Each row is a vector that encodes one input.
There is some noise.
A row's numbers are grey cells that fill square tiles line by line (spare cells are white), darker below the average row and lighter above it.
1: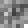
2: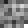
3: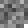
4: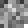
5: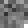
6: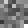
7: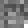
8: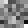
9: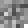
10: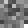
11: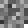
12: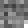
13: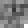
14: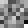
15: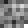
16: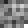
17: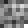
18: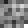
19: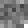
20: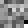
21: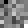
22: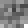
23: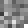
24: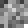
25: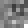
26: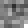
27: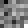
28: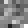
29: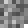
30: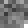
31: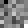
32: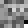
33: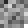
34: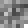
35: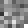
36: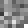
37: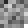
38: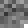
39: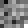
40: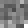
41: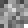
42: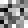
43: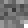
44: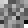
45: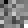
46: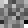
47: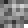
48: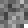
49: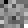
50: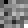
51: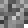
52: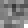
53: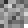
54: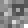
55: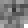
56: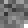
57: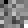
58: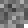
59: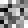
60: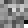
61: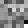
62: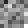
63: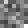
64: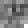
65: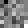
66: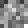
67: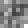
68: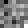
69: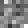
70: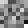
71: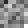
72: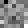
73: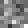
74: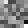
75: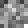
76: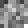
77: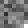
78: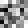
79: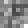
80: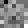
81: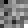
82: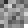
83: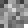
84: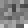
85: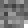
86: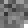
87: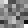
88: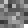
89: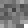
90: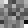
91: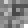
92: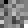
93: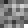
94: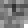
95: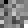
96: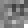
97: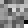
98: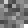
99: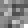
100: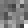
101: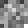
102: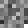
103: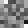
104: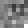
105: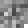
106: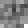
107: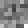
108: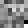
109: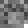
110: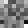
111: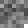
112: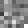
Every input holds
a list of up to two points on a 7-point line.
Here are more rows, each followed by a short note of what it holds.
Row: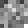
a list of one item
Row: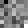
a list of one item
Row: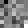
a list of one item
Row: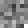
a list of two items
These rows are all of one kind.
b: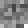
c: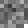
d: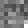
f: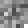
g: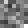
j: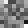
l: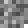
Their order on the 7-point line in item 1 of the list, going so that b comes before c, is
l, f, b, d, c, g, j.
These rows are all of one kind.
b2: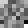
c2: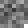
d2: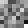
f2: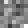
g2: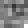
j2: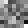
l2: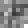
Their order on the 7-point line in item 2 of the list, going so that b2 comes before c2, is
d2, b2, c2, l2, f2, g2, j2.
